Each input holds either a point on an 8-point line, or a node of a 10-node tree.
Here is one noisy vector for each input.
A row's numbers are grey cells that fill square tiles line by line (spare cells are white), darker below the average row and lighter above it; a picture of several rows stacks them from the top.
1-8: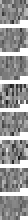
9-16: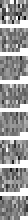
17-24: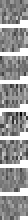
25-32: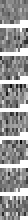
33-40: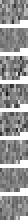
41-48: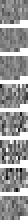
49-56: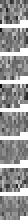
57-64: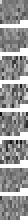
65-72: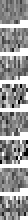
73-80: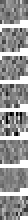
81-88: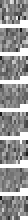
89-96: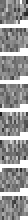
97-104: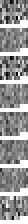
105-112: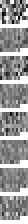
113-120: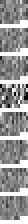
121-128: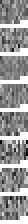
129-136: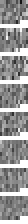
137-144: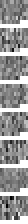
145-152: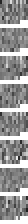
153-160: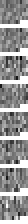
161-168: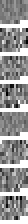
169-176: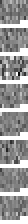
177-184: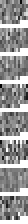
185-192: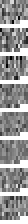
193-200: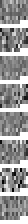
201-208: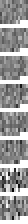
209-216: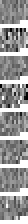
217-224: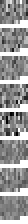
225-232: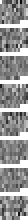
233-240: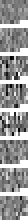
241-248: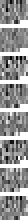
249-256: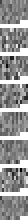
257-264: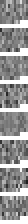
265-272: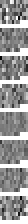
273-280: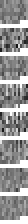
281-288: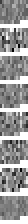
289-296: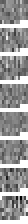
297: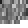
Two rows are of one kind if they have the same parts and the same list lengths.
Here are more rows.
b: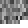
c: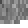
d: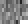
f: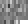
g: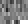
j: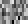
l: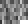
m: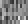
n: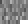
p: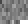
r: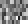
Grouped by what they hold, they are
b, f, j, l, m
c, d, g, n, p, r

